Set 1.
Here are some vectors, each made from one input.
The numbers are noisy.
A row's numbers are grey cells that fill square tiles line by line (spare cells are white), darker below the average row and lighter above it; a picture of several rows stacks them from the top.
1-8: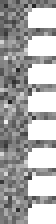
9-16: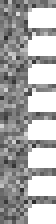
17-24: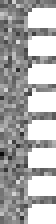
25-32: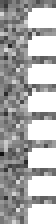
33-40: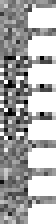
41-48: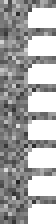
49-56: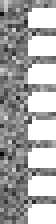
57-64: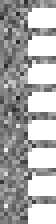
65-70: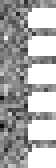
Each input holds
either a fixed value, or four true/false values.
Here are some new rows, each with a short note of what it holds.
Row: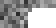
four true/false values
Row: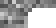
four true/false values
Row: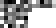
a fixed value
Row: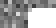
four true/false values
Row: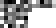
a fixed value
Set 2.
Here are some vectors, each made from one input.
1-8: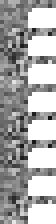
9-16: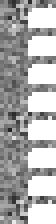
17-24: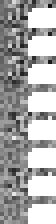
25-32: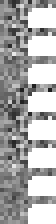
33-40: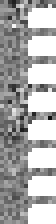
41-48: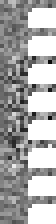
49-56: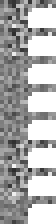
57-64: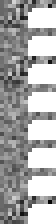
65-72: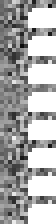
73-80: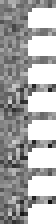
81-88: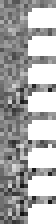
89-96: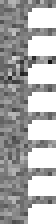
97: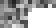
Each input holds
a point on a 4-point line.
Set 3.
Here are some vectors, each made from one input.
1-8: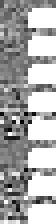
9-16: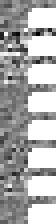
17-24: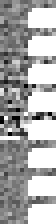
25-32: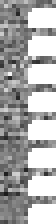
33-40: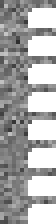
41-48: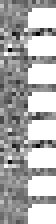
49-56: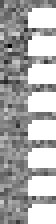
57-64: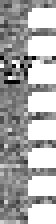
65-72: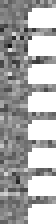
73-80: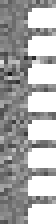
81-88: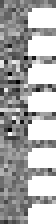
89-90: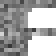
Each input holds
a point on a 7-point line.
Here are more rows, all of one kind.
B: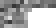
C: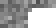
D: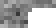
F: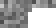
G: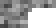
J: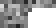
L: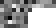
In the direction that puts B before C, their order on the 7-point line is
L, D, F, J, B, G, C.
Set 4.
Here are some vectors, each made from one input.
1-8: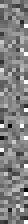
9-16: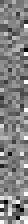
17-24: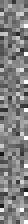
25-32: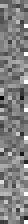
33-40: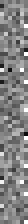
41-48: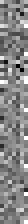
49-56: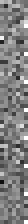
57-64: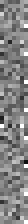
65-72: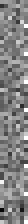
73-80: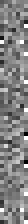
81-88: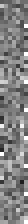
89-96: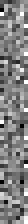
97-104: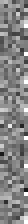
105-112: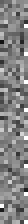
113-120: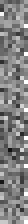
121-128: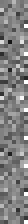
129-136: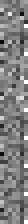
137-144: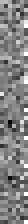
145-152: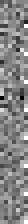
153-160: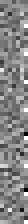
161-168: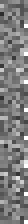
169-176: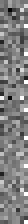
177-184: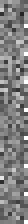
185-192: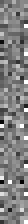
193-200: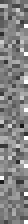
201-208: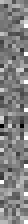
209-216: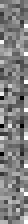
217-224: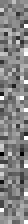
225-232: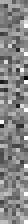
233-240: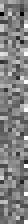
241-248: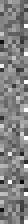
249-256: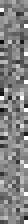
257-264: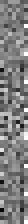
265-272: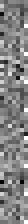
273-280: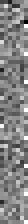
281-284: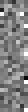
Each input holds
either a fixed value, or three true/false values.
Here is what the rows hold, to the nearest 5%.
A few of them hold a fixed value. The rest hold three true/false values.
